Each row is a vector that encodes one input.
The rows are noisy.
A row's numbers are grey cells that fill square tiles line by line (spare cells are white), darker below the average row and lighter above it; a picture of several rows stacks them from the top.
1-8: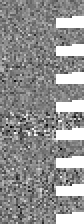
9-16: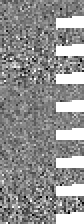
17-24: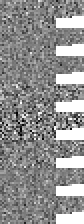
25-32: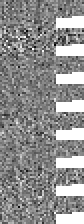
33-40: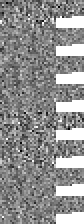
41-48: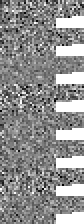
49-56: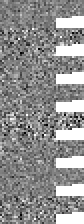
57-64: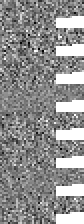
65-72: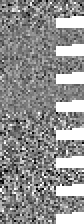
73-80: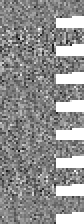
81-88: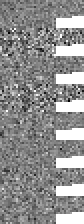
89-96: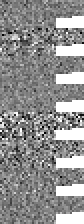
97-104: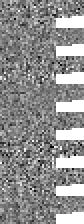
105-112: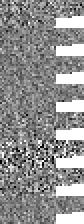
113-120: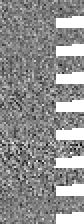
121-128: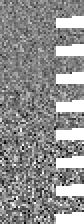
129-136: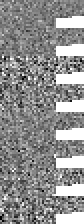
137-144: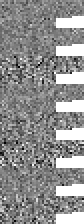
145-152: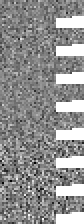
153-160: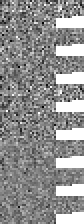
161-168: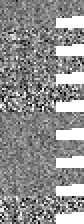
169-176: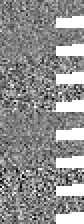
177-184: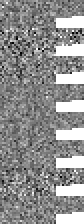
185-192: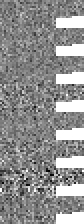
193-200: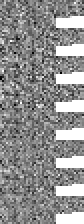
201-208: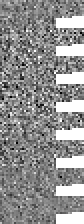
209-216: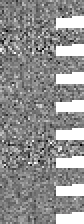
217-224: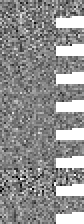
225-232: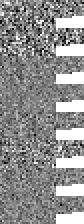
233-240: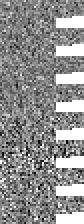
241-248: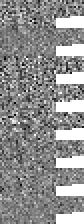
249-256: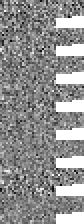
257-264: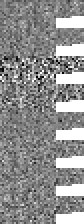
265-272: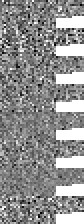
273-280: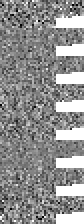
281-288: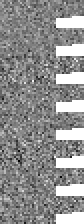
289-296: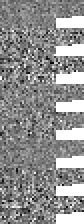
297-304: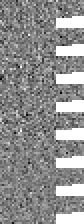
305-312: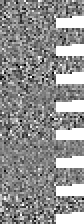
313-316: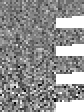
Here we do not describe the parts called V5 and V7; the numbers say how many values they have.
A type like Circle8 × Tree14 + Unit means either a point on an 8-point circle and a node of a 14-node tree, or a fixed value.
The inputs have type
(Line10 × (Tree10 + Unit) × Tree13 × V5 + V7) × V7.
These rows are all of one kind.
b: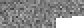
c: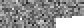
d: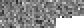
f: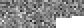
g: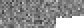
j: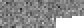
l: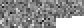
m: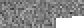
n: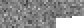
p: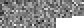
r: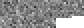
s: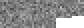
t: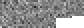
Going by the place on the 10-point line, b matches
d, g and n.
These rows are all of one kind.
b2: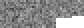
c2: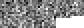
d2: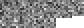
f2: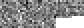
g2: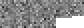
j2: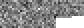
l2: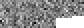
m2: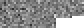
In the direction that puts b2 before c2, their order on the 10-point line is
b2, m2, j2, c2, l2, d2, g2, f2.
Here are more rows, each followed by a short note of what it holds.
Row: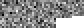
a point on a 10-point line, a node of a 10-node tree, a node of a 13-node tree, a value of V5 and a value of V7
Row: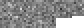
a point on a 10-point line, a node of a 10-node tree, a node of a 13-node tree, a value of V5 and a value of V7
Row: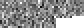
a point on a 10-point line, a node of a 13-node tree, a value of V5 and a value of V7
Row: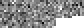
two values of V7
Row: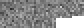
a point on a 10-point line, a node of a 13-node tree, a value of V5 and a value of V7
